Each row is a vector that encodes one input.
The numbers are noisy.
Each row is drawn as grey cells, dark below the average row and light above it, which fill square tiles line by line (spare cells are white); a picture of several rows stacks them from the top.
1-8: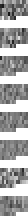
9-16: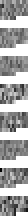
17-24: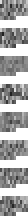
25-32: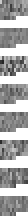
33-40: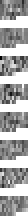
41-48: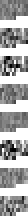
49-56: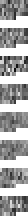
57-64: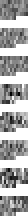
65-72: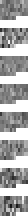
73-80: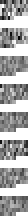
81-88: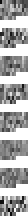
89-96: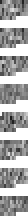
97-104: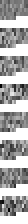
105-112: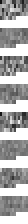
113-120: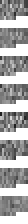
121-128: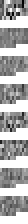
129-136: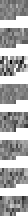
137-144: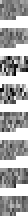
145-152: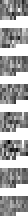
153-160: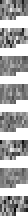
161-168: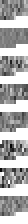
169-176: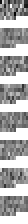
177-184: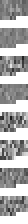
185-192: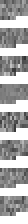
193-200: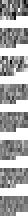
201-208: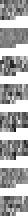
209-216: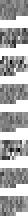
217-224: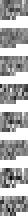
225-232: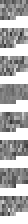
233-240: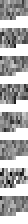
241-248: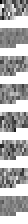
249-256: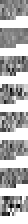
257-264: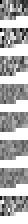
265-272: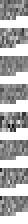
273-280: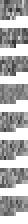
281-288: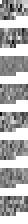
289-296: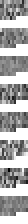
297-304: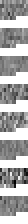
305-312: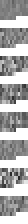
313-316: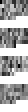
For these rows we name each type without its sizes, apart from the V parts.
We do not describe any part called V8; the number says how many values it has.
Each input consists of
a point on a line, together with either a point on a circle and a true/false value, or a list of values of V8.
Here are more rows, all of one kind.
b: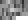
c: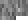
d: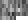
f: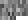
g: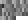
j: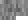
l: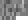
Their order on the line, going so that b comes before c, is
g, l, j, b, d, c, f.
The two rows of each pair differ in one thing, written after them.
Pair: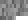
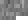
the value of V8 in item 2 of the list
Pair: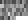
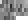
the value of V8 in item 1 of the list
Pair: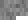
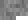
the value of V8 in item 2 of the list
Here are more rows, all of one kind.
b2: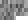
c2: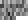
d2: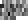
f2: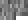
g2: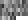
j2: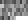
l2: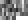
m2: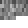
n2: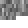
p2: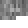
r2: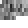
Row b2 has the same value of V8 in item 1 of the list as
j2, n2, p2 and r2.
